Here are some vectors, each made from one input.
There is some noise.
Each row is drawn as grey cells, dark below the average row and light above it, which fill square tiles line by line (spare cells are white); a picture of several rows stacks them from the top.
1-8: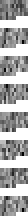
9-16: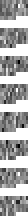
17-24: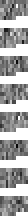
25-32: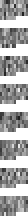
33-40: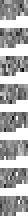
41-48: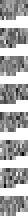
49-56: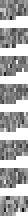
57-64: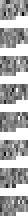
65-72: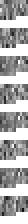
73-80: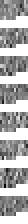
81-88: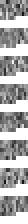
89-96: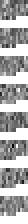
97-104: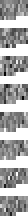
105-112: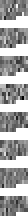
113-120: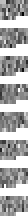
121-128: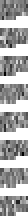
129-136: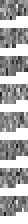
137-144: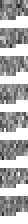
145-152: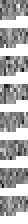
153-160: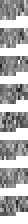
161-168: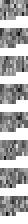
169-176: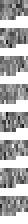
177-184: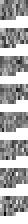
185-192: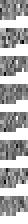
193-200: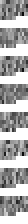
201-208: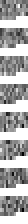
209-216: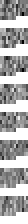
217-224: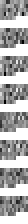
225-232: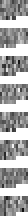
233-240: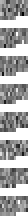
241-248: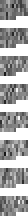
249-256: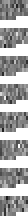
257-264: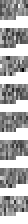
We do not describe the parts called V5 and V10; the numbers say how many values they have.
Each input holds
a value of V10, together with either a node of each of two 11-node trees and three true/false values, or a value of V5.
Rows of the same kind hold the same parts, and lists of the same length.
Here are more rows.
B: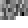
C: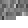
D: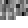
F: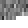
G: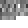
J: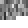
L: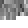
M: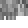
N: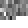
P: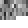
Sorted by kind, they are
B, D, J, P
C, F, G, L, M, N

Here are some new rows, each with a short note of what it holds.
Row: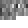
a node of each of two 11-node trees, three true/false values and a value of V10
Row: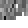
a node of each of two 11-node trees, three true/false values and a value of V10
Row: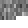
a node of each of two 11-node trees, three true/false values and a value of V10
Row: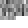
a value of V5 and a value of V10
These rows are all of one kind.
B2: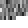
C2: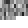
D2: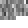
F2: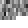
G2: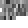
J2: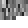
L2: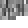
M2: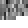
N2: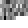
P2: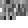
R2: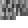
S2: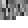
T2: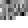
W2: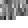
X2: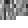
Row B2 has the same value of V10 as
G2, P2, T2 and W2.
